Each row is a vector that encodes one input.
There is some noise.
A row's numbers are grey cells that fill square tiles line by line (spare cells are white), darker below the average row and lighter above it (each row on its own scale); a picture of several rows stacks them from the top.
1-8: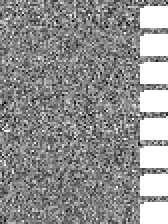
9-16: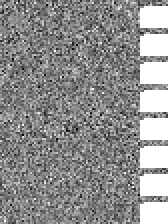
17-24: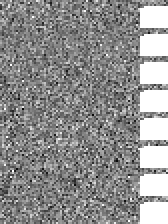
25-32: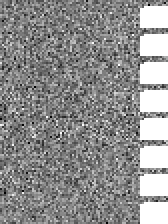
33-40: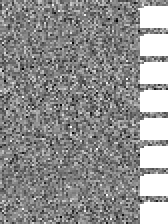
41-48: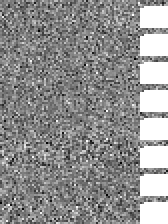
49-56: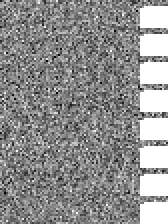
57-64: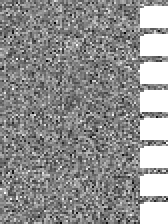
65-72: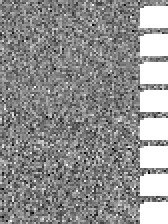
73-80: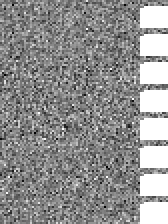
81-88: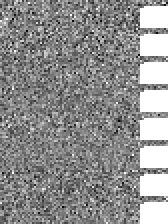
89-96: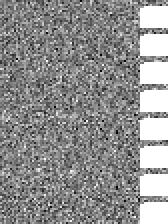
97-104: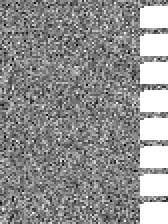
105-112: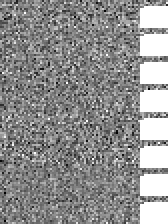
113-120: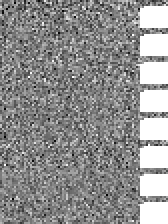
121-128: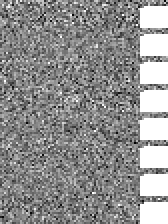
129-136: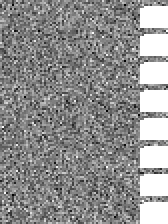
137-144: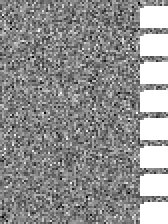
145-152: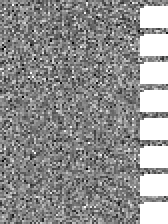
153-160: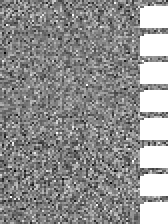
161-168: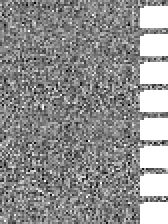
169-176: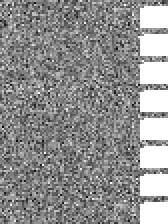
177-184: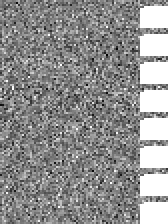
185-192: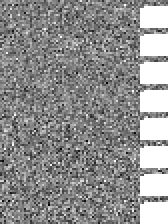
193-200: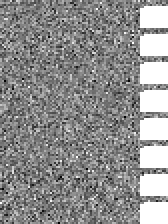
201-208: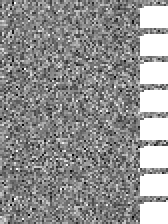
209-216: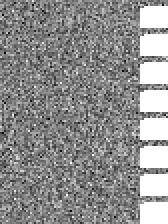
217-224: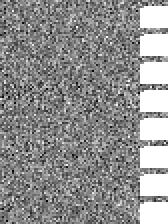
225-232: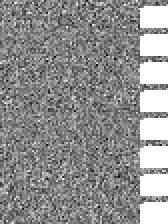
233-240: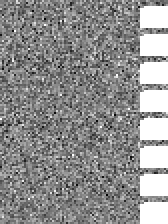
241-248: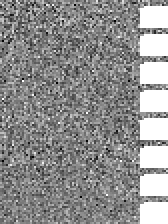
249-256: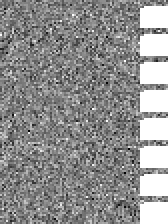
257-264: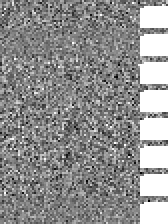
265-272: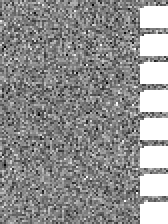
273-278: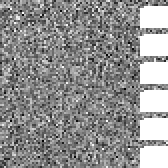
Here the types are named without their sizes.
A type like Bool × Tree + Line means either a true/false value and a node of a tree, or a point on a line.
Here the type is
Line + Tree × Tree × (Tree + Unit).
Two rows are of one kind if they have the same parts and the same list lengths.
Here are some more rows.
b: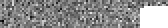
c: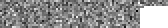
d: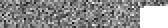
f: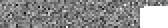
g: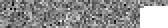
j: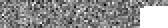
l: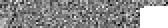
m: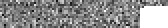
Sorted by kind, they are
b, j
c
d, f, g, l, m

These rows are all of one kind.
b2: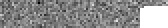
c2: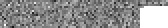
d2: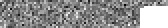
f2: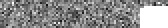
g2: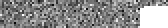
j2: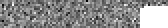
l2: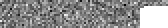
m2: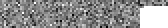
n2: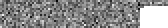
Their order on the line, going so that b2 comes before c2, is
d2, b2, l2, f2, g2, n2, m2, j2, c2.
